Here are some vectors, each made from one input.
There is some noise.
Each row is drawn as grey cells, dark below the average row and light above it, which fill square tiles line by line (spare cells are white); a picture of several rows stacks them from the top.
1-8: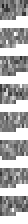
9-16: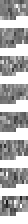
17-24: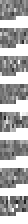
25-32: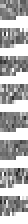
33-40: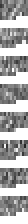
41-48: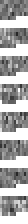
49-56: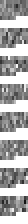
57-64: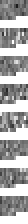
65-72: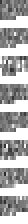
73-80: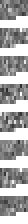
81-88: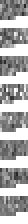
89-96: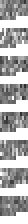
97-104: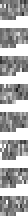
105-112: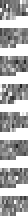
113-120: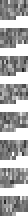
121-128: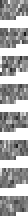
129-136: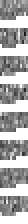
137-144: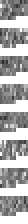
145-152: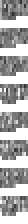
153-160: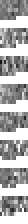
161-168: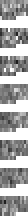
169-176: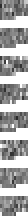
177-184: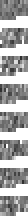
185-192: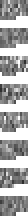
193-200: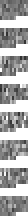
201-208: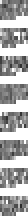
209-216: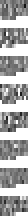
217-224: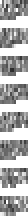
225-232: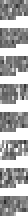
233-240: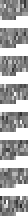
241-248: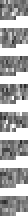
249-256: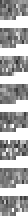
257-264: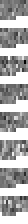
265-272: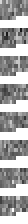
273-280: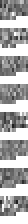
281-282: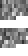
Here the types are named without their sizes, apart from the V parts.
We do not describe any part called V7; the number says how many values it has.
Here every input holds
a true/false value, together with either a point on a line, or a value of V7.
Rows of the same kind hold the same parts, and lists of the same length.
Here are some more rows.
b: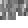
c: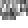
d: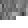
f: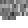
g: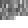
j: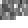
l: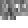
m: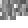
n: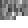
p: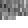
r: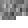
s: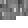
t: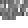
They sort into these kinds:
b, d, g, m, n, t
c, f, j, l, p, r, s

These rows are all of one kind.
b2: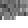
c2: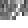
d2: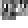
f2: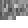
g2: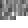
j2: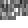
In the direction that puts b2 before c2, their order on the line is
g2, b2, j2, d2, f2, c2.
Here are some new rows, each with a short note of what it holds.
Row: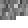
a true/false value and a value of V7
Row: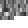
a true/false value and a value of V7
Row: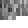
a point on a line and a true/false value
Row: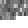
a point on a line and a true/false value
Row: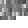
a true/false value and a value of V7
